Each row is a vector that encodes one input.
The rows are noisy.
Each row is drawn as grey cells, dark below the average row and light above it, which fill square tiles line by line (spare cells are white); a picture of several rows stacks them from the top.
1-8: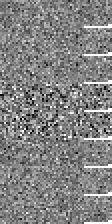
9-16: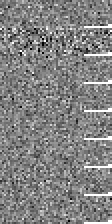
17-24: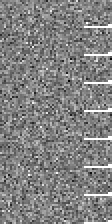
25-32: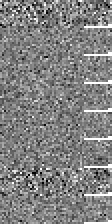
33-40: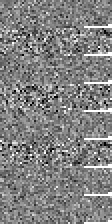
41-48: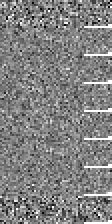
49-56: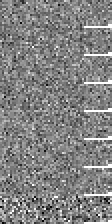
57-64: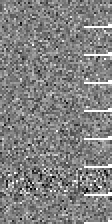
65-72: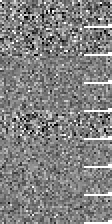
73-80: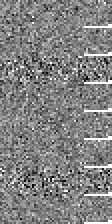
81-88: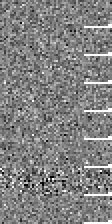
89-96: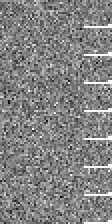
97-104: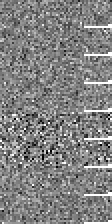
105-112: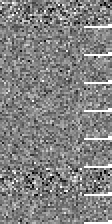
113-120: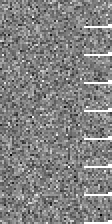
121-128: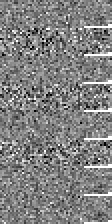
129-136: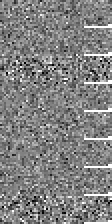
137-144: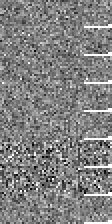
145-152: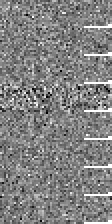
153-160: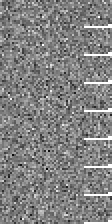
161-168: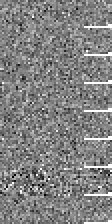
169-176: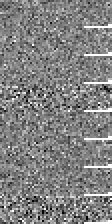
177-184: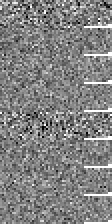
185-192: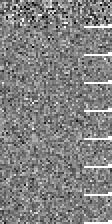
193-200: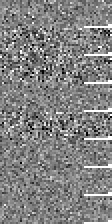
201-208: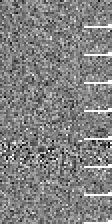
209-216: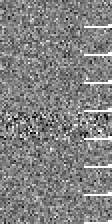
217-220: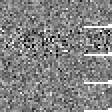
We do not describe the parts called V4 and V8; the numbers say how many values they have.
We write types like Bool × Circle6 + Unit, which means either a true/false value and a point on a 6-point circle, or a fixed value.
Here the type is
((Circle10 + Unit) × Label9 + V8) × V4.
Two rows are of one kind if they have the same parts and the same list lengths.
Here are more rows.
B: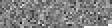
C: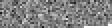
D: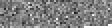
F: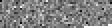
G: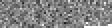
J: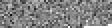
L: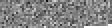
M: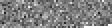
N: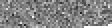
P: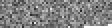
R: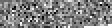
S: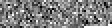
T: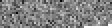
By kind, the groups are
B, C, F, J, P, T
D, G, L, M, N
R, S

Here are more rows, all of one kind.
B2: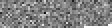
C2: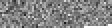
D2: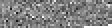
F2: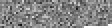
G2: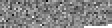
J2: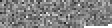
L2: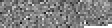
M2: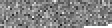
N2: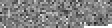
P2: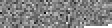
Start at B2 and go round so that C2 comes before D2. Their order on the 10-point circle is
B2, C2, J2, G2, P2, L2, F2, N2, D2, M2.
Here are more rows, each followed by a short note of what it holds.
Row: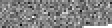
one of 9 labels and a value of V4
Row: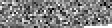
a value of V4 and a value of V8
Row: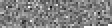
a point on a 10-point circle, one of 9 labels and a value of V4
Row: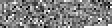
a value of V4 and a value of V8
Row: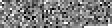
a value of V4 and a value of V8
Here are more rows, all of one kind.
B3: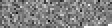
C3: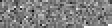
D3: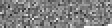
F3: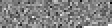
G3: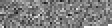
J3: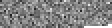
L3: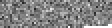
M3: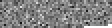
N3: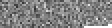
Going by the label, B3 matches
C3 and G3.
